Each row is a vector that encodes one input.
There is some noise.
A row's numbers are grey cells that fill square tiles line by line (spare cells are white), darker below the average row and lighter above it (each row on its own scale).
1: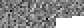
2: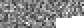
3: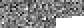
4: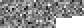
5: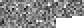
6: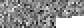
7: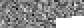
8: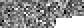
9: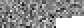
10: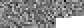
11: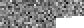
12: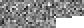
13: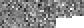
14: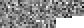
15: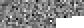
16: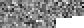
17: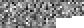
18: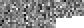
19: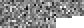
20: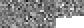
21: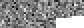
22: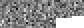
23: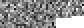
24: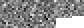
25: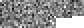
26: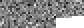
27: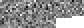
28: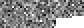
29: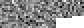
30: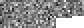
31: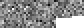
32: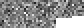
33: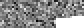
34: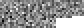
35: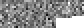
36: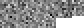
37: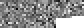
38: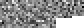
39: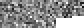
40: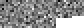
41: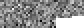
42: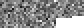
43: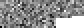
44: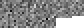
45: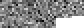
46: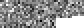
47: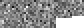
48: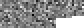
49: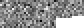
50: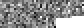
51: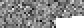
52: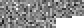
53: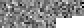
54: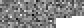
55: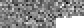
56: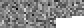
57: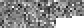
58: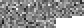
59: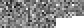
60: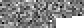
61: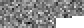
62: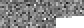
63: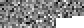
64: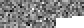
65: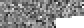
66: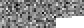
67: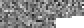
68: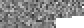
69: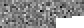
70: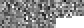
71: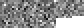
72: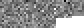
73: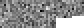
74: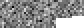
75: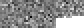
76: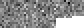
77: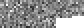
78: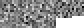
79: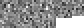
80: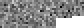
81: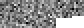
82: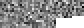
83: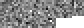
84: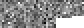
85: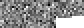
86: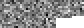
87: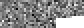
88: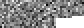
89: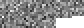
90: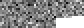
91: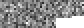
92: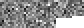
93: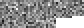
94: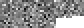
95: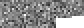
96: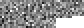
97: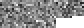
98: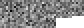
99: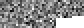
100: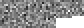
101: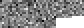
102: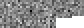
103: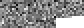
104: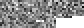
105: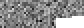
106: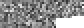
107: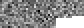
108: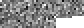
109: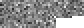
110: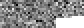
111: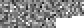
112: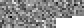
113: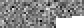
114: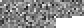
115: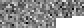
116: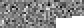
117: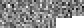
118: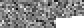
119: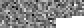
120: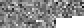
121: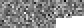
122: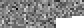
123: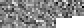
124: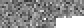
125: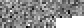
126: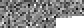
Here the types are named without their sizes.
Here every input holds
either a point on a circle, or a point on a line and a true/false value.
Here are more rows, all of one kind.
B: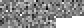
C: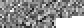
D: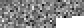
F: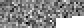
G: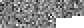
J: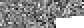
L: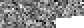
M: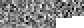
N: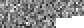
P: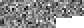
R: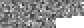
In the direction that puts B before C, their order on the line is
J, R, M, L, D, N, P, F, B, C, G.
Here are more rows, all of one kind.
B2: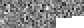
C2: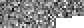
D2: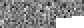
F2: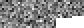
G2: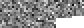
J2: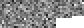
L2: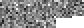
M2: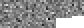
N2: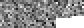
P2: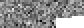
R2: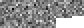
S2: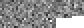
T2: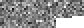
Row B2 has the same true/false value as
D2, L2 and P2.
